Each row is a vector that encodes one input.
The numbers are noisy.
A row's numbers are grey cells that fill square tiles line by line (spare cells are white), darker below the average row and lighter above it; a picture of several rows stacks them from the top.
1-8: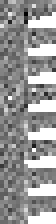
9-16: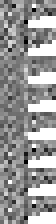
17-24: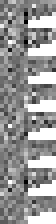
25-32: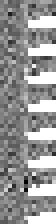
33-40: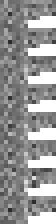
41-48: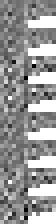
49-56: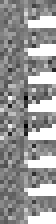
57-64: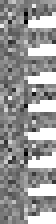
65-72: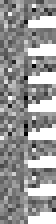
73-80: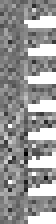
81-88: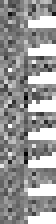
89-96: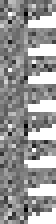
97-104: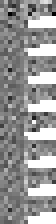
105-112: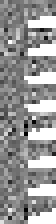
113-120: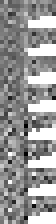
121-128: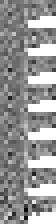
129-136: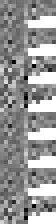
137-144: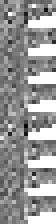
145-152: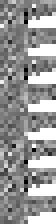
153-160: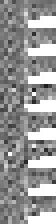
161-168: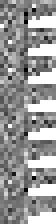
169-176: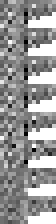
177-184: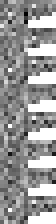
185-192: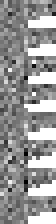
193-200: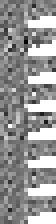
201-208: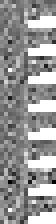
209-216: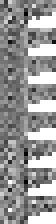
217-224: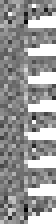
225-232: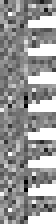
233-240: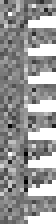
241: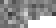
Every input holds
either a point on a 5-point line, or a point on an 11-point line.
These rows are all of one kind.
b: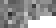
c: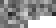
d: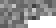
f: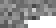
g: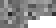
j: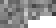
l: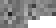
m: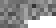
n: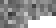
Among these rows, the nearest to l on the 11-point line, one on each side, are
g and m.
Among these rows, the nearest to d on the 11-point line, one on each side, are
f and j.
